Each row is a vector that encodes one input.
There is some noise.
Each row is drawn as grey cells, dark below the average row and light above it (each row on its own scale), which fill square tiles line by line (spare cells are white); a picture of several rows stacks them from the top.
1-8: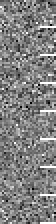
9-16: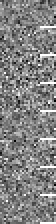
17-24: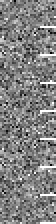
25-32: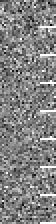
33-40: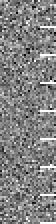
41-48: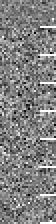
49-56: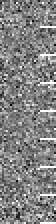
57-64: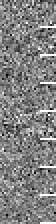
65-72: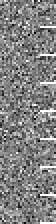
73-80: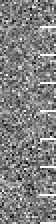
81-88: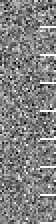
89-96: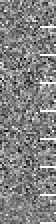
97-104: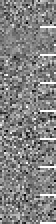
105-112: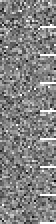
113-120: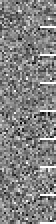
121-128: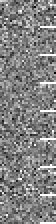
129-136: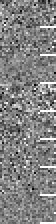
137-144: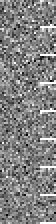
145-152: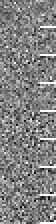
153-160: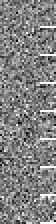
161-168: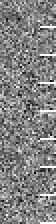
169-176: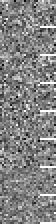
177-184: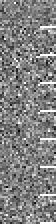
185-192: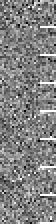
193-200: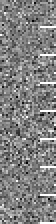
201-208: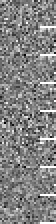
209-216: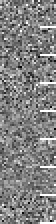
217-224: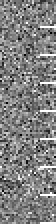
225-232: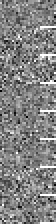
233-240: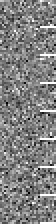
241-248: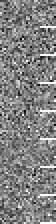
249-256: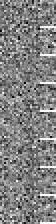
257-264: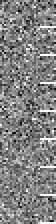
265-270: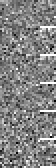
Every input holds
either one of 6 labels, a point on a 5-point line and a true/false value, or three labels (each one of 7).
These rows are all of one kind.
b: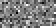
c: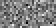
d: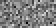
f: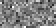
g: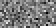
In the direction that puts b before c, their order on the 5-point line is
b, g, d, c, f.
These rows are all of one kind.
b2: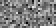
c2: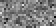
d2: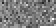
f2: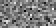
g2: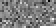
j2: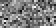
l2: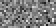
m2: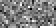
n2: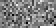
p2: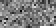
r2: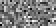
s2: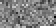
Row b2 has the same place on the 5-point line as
l2, n2 and s2.
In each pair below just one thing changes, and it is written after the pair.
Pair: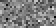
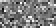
the true/false value
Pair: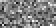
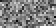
the true/false value
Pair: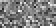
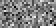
the true/false value
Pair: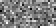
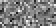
the label
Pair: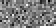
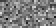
the true/false value
